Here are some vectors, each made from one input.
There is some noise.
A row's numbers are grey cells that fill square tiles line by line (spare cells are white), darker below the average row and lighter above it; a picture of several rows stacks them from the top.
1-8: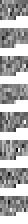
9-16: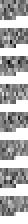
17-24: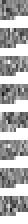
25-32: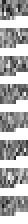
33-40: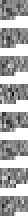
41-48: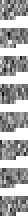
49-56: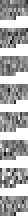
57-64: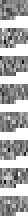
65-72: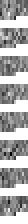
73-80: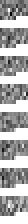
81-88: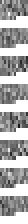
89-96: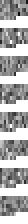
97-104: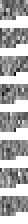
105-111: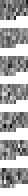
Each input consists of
either a point on a 4-point line, or a point on each of four 5-point lines.
